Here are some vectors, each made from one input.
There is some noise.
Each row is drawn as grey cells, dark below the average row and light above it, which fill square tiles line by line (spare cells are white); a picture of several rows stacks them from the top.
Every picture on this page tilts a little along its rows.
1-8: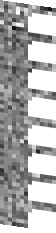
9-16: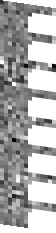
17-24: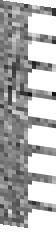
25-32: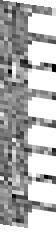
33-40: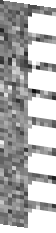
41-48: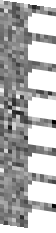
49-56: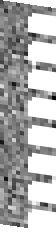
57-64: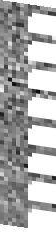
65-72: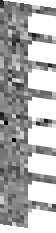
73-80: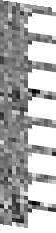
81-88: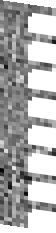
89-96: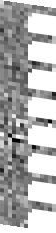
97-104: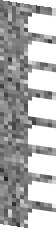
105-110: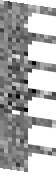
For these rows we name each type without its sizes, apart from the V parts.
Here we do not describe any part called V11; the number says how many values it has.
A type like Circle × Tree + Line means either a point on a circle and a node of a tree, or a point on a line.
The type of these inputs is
Bool × Line × V11.
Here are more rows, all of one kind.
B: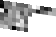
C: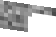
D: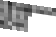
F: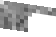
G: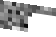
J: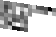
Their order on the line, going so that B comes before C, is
G, B, D, F, C, J.
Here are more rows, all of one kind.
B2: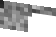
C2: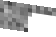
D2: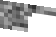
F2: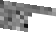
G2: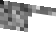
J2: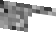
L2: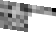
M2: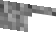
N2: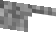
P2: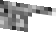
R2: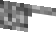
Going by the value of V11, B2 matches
J2 and M2.
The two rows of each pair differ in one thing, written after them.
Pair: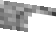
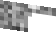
the value of V11
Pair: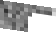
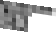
the value of V11
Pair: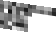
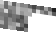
the place on the line
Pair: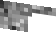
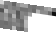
the place on the line
